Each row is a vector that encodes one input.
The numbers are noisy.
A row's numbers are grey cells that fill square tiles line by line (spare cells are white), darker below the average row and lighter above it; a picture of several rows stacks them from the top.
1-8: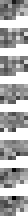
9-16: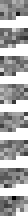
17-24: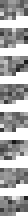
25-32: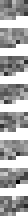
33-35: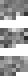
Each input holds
a point on a 5-point line, together with either a fixed value, or three true/false values.
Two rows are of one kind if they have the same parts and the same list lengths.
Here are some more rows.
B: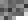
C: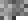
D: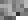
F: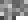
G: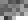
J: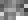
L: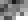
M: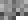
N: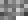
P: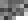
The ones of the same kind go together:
B, G, L, P
C, D, F, J, M, N

